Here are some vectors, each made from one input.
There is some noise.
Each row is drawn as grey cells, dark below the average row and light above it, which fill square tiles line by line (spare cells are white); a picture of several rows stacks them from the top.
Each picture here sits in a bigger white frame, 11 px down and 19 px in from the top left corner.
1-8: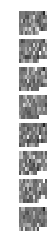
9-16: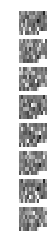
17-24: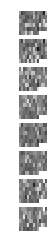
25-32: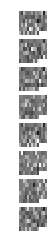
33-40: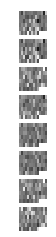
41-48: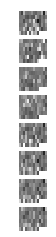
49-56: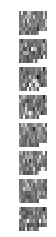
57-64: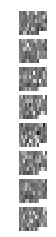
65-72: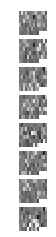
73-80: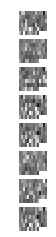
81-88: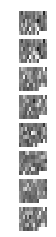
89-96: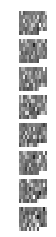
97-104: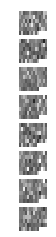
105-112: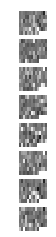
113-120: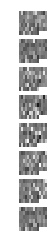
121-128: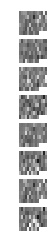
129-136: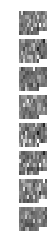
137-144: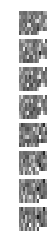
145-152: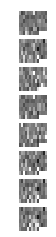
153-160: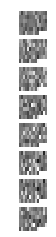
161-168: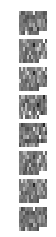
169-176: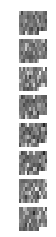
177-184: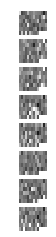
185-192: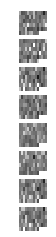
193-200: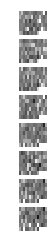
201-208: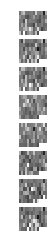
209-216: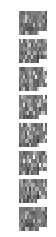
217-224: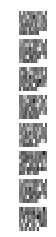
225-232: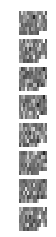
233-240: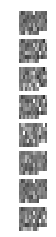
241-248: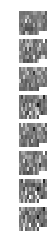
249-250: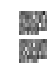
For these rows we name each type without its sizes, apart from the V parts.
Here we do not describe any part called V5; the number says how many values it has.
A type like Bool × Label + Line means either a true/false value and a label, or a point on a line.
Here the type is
Bool × V5 + List(Line).
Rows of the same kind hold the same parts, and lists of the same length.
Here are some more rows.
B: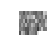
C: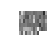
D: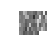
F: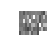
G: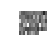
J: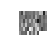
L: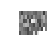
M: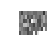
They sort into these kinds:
B, F, G
C, J
D
L, M

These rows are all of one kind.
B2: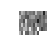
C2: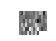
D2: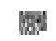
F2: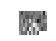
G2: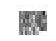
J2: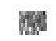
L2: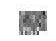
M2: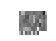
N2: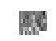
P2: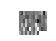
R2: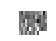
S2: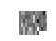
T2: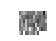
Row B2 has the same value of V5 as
P2 and R2.
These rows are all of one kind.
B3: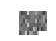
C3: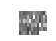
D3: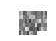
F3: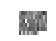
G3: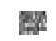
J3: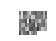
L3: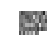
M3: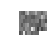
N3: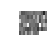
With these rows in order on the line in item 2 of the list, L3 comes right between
C3 and G3.
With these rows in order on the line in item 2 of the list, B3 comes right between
F3 and M3.
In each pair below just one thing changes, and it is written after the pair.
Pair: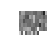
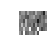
the value of V5
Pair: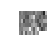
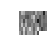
the value of V5
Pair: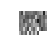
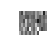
the value of V5
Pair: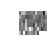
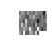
the value of V5
